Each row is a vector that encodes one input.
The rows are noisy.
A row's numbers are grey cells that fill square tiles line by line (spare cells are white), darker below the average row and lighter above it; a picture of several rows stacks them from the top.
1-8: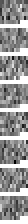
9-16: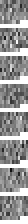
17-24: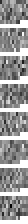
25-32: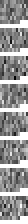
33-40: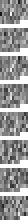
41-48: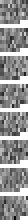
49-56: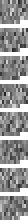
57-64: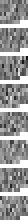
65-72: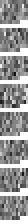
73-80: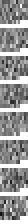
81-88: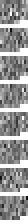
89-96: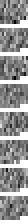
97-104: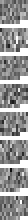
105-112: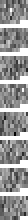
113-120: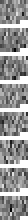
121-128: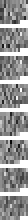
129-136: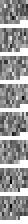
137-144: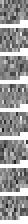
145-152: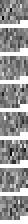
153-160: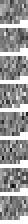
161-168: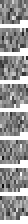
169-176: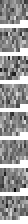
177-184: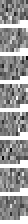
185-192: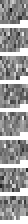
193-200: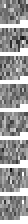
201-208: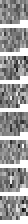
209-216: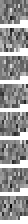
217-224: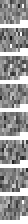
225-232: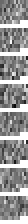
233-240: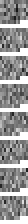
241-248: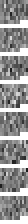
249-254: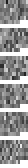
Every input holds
either a point on a 9-point circle and a true/false value, or a point on a 5-point line, or a list of up to two points on a 7-point line.
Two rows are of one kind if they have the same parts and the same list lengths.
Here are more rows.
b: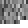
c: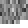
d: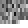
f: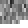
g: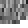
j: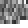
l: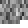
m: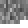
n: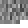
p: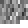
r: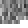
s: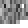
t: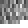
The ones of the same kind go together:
b, g, j
c, s
d
f, m, n, r
l, p, t

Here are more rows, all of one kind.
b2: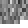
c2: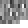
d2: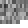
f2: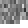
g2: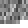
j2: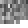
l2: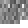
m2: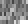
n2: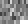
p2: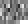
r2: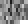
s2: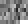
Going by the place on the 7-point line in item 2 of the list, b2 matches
c2 and p2.
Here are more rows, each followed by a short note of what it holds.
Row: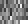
a point on a 9-point circle and a true/false value
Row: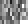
a list of two items
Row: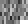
a list of two items
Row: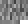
a list of one item
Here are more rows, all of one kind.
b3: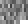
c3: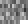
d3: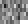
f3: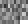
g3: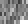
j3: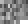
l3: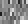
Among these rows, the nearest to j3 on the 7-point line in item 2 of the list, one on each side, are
f3 and l3.
